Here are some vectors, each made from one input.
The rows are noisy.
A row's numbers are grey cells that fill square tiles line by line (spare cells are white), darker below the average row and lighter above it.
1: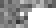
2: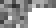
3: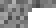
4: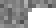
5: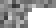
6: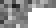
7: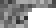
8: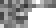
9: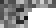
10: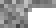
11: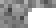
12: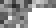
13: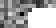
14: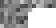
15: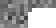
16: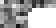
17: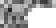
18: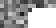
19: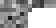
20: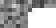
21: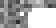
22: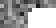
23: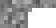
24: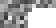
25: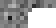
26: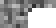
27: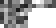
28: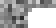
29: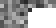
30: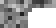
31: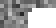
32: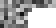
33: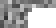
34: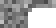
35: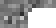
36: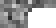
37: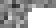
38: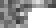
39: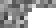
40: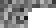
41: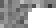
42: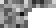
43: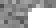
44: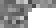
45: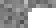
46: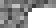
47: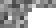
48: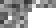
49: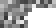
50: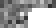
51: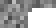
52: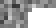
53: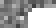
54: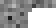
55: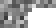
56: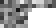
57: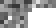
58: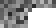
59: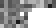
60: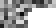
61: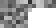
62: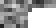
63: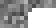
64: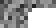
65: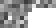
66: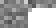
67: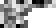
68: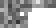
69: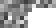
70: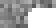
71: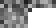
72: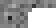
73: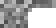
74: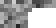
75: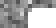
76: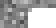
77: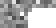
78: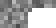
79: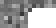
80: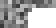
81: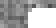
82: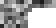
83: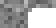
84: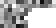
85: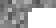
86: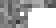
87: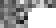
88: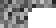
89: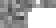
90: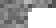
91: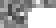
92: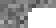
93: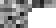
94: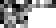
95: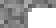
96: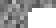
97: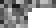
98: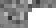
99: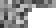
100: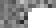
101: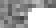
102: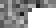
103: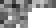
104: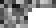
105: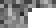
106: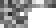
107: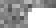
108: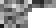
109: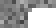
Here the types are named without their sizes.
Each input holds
a point on a line, together with either a fixed value, or a node of a tree.
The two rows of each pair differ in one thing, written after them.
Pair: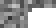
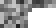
the node of the tree
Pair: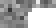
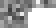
the node of the tree
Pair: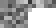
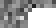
the place on the line
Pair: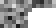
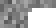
the node of the tree
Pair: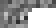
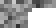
the node of the tree
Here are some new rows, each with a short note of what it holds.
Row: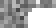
a point on a line and a node of a tree
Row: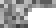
a point on a line and a node of a tree
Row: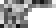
a point on a line and a node of a tree
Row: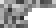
a point on a line and a node of a tree
